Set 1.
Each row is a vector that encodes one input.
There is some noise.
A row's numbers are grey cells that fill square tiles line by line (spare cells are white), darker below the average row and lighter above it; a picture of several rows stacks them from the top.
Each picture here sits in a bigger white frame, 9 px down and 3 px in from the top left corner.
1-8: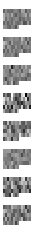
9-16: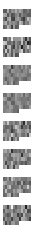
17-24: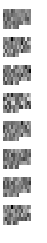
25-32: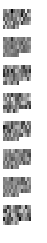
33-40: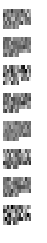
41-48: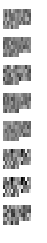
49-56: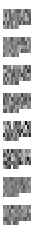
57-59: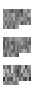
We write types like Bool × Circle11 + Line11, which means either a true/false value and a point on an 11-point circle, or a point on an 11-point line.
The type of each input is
Bool × Line8.
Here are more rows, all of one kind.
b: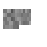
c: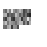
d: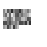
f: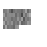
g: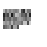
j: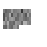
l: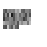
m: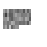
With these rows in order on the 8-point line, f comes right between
j and l.
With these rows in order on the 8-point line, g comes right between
c and m.
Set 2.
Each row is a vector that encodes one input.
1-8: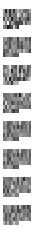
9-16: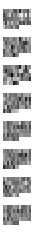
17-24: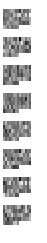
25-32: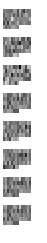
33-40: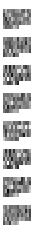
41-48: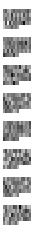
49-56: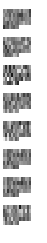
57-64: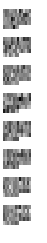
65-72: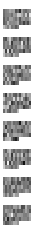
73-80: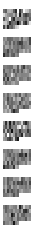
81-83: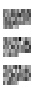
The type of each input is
List2(Line7).
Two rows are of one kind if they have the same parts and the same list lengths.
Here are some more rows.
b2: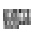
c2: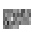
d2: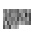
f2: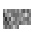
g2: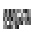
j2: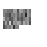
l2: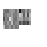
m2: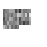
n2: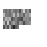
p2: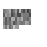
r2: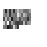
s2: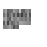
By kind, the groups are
b2, l2, m2, n2
c2, d2, f2, j2, p2, s2
g2, r2

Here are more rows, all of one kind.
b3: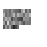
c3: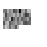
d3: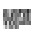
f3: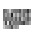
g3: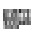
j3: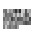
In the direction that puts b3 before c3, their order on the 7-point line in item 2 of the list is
b3, f3, j3, g3, d3, c3.
